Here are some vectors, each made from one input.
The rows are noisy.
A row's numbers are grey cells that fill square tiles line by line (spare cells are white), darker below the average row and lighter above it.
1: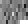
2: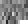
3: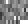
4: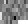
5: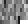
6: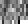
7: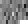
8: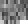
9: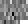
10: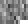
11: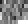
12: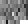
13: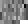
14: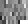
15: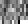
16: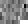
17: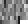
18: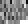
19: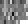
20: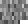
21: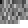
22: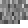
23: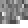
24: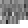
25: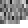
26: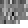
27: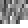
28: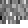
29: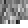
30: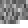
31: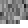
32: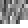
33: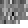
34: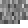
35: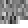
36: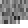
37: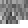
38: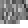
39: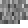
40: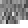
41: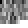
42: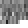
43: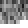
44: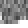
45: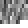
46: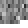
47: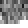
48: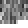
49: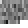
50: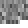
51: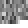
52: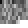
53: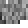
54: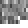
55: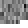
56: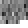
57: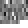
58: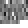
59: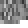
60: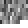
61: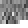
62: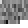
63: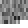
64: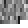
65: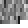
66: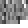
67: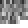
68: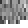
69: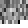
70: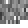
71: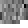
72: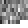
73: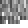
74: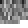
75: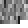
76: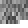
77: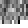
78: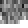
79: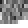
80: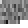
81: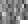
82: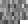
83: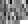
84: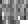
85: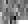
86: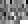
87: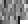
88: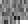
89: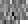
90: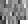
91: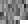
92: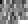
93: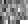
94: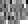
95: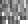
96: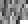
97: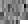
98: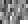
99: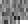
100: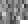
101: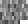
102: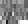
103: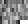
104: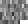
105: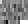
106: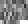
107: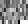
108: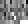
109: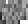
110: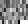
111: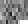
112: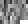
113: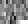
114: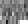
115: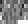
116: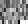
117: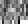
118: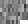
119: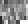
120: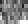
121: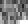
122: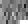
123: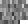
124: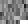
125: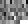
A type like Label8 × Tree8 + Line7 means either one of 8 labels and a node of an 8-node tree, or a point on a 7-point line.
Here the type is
Bool × List3(Line6).
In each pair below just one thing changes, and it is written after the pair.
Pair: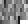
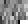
the true/false value
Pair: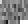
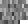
the true/false value
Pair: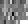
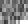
the true/false value
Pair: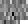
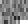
the true/false value
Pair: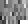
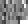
the true/false value
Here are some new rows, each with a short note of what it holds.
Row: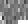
a true/false value, together with a list of two items
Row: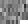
a true/false value, together with a list of two items
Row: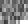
a true/false value, together with a list of one item
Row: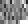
a true/false value, together with a list of two items
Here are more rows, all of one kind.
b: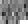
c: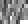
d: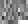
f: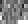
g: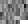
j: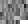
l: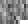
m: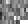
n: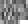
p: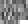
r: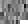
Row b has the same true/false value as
c and f.
